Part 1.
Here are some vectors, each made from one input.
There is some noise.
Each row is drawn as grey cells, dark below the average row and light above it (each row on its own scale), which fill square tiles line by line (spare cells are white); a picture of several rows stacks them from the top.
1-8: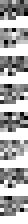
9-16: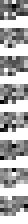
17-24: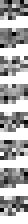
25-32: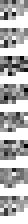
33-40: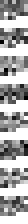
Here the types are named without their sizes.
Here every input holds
three true/false values.
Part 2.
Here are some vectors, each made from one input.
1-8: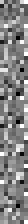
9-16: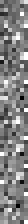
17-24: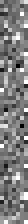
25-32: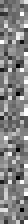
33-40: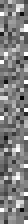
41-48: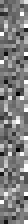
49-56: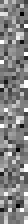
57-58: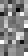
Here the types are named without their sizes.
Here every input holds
three true/false values.
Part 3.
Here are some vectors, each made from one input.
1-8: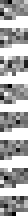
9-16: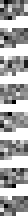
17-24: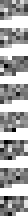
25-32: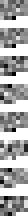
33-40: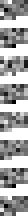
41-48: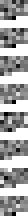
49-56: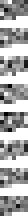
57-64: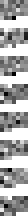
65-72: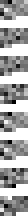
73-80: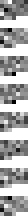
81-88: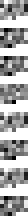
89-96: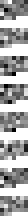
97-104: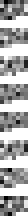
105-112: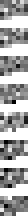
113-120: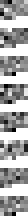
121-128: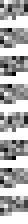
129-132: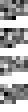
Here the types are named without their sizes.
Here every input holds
three true/false values.
